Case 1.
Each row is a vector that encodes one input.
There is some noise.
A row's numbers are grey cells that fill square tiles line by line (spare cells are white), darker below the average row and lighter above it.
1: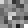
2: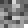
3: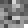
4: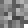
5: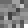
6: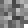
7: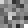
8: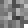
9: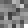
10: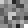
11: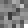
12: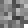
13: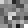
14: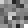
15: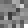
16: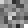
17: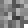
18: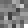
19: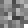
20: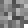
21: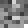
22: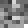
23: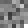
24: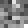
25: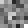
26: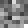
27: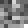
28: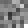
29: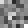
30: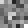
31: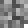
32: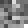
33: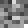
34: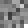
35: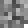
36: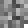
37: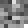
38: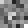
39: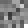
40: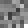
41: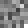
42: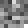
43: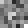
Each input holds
a point on a 4-point line.
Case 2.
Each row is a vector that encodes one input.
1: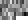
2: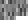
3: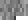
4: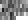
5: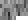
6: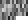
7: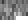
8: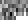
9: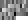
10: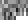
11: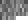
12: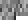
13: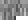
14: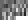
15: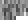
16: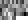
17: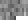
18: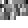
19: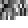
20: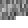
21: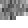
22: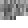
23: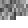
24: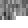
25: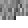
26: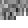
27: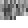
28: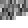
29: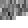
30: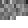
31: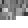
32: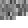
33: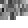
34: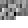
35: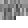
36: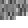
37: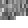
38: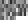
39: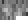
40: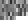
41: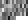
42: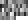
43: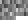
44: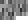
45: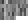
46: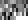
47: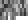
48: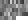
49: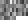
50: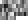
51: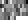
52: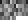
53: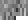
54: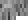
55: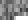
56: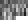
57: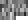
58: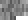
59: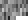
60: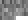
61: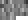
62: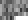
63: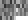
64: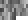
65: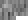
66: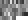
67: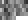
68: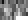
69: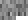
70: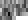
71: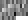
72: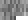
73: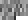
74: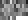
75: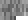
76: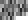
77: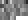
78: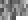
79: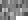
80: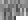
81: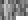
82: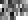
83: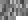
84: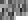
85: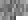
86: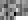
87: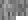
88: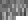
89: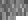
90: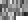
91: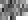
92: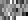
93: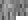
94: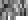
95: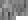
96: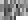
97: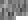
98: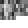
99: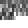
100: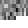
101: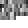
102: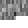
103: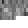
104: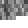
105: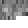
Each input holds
one of 6 labels.
